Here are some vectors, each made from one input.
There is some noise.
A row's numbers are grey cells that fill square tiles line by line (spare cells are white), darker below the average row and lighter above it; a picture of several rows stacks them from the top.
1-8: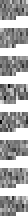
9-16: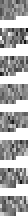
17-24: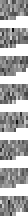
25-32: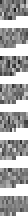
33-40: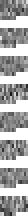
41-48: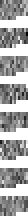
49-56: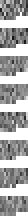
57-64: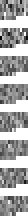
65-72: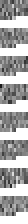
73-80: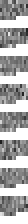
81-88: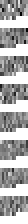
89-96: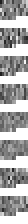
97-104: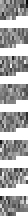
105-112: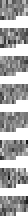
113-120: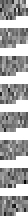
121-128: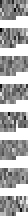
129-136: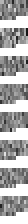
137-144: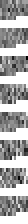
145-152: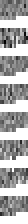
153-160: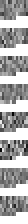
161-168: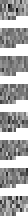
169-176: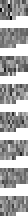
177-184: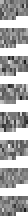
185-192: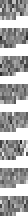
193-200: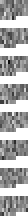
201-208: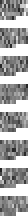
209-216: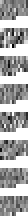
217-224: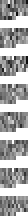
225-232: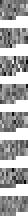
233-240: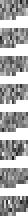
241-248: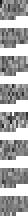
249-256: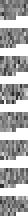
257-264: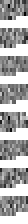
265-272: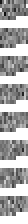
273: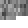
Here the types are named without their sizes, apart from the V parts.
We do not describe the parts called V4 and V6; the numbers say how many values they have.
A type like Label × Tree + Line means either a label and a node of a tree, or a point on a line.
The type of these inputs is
Bool × (Circle + V4) + Line + V6.
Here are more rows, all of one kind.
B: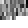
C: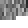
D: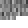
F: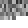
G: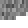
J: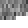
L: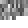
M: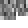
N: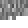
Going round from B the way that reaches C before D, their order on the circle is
B, F, C, N, D, G, J, M, L.
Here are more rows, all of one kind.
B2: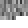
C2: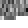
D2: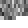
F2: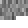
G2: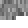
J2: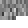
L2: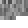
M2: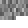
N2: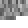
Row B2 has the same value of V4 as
D2 and G2.
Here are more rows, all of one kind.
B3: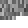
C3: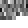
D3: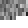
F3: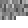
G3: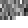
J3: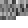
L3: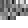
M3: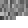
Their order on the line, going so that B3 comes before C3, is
B3, G3, M3, D3, C3, F3, J3, L3.
